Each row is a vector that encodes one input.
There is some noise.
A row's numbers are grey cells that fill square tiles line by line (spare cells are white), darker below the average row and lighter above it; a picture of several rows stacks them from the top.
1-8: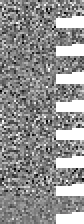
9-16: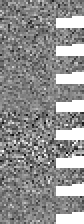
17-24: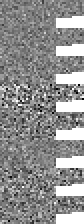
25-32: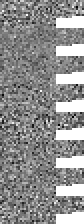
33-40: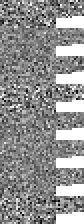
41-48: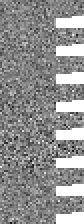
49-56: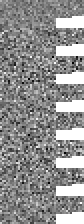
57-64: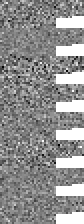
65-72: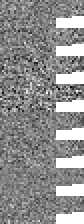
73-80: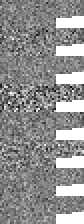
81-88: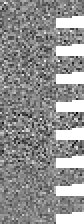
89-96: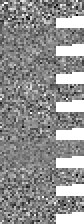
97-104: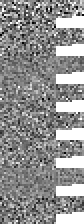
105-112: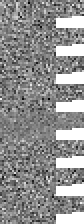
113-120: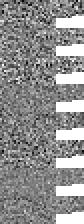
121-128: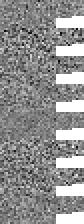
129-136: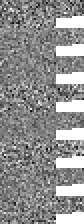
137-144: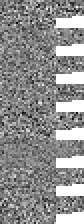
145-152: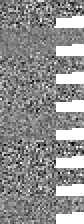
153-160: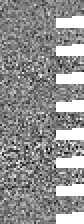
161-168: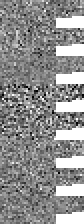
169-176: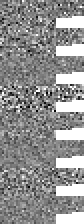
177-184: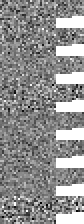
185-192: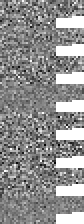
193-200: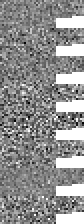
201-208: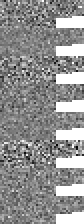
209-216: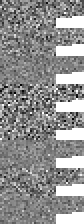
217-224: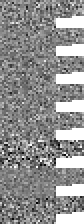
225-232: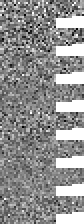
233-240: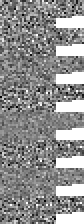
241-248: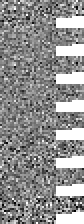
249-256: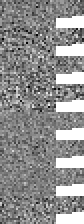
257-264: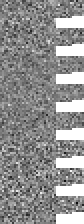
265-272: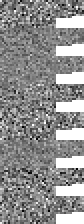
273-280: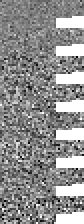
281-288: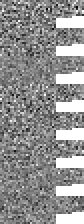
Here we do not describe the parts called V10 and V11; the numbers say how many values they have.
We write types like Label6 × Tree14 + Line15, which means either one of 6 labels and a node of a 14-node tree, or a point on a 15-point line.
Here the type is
Circle14 × Circle14 + (Tree13 + V10) × V11 + Unit.
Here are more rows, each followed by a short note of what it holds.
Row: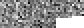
a fixed value
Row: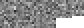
a node of a 13-node tree and a value of V11
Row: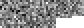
a point on each of two 14-point circles
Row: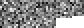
a node of a 13-node tree and a value of V11
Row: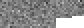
a node of a 13-node tree and a value of V11
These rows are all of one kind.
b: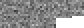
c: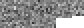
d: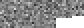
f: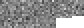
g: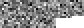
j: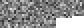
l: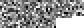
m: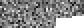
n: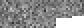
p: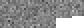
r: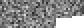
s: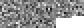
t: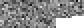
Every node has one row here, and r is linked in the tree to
j.
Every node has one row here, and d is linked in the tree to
m.
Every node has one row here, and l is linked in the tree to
m.
